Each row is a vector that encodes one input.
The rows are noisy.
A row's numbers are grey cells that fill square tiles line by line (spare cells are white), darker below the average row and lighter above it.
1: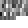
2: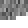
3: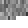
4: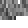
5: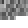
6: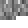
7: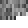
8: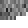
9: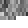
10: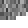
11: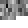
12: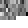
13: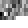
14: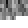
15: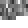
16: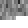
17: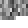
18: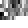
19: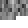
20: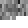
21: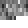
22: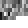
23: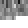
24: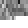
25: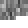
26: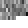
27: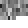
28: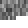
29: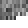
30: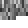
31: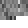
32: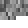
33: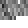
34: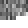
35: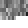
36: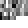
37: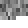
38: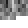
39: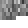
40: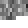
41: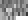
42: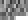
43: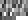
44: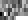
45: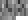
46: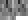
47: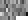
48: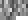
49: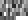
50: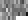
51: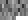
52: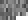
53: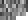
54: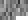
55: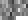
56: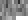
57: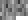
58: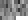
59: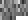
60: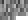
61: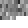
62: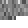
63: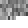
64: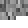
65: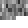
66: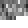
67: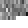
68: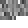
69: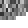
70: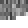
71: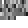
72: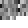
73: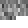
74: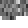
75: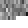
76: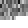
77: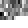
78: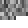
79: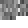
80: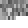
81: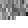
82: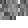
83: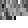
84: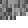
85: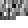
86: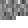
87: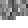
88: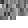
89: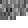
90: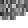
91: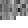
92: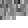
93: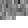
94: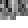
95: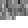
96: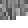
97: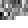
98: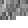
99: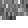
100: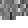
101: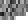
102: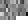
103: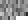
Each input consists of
a true/false value, together with a list of up to two points on a 5-point line.
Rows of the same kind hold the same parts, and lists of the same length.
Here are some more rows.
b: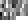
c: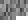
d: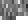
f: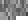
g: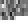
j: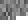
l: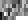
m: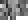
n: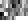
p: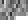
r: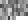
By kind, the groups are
b, l, n
c, d, g, j, m, p
f, r

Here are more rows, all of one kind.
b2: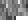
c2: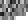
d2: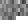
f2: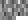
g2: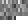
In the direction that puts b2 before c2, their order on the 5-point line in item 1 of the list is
b2, c2, g2, d2, f2.
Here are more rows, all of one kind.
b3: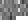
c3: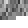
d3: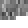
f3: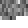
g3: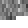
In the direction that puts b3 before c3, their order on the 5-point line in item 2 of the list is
g3, b3, d3, c3, f3.
